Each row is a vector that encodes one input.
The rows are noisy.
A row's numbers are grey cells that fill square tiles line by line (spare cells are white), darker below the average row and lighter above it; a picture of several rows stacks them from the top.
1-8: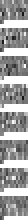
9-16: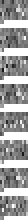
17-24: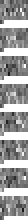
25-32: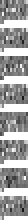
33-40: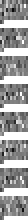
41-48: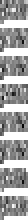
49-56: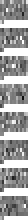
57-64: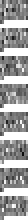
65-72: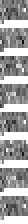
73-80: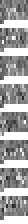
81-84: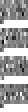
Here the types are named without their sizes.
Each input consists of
three true/false values.
